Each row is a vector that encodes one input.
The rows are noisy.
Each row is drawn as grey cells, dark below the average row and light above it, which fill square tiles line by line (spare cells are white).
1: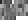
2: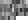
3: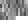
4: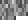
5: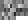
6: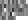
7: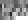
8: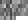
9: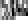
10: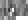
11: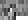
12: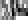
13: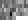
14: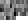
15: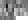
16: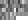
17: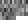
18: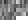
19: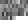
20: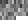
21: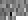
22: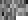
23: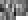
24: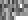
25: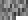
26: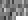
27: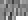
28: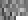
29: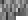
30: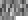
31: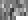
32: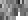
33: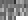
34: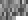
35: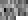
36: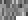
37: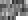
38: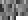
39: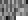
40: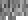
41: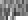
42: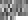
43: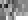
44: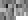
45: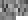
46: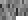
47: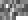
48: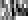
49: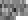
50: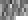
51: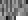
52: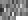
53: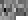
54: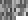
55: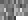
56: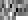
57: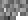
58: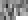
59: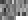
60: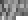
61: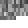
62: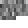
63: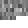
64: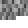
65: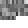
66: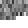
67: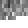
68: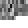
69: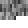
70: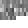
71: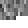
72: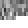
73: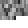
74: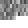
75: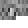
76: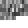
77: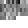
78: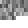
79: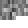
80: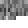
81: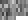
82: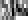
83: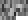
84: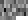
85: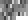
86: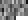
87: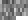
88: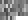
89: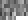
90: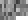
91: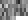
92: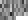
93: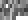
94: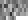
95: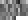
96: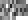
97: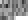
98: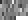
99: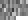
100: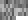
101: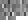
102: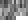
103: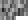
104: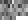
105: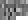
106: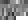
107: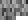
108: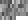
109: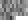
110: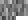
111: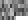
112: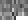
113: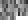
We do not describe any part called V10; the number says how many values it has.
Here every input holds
either a point on an 11-point circle, one of 8 labels and a value of V10, or a fixed value.
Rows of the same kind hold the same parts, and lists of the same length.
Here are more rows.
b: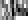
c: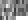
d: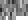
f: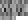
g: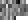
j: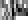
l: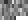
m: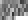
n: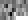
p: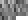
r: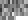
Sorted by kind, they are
b, j
c, d, f, g, l, m, n, p, r

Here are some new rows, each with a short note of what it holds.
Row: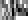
a fixed value
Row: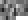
a point on an 11-point circle, one of 8 labels and a value of V10
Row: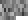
a point on an 11-point circle, one of 8 labels and a value of V10
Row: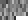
a point on an 11-point circle, one of 8 labels and a value of V10
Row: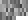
a point on an 11-point circle, one of 8 labels and a value of V10
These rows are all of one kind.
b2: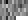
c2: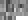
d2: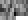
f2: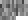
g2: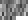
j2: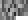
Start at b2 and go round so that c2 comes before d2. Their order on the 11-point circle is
b2, c2, f2, d2, j2, g2.
